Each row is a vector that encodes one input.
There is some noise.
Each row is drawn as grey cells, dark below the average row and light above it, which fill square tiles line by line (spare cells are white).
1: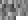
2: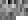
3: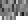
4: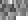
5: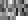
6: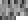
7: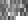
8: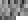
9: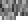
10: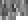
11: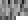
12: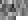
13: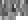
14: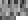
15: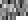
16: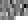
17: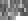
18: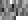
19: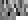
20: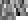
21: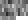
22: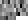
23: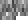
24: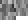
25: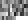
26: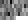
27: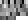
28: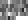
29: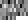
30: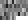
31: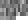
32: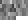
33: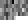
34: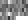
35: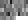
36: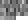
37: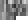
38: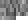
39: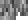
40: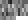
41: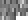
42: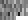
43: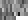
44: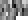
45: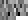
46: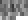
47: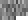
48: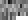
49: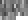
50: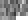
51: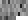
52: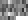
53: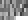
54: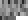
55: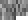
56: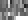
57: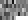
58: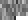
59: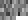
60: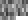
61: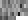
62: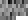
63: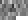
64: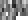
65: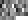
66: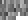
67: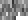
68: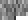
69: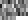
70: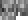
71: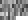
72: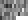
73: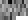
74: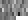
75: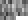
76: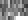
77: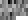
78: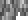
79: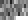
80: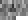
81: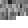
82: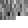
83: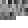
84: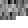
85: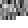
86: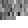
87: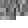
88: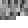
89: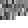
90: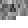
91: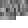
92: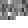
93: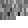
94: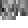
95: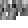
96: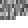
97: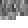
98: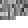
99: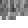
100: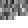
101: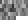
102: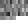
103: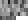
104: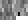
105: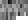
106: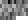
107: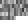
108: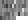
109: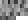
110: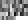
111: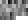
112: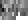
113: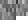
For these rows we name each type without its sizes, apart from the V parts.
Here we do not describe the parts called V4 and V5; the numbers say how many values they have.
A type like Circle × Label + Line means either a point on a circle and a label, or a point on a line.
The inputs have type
Bool × (Line + V5) × V4.
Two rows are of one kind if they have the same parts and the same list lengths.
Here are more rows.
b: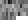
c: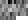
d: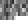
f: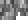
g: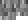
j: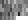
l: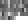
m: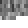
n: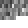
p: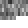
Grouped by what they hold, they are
b, c, d, j, n, p
f, g, l, m

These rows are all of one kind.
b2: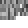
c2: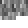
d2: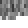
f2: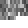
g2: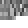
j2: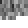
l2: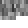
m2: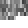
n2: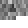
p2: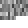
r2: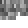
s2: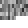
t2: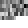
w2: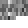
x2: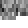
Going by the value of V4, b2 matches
f2, m2, r2 and x2.
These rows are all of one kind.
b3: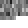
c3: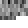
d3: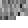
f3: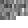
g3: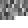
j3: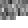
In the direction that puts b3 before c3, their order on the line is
g3, f3, b3, j3, d3, c3.
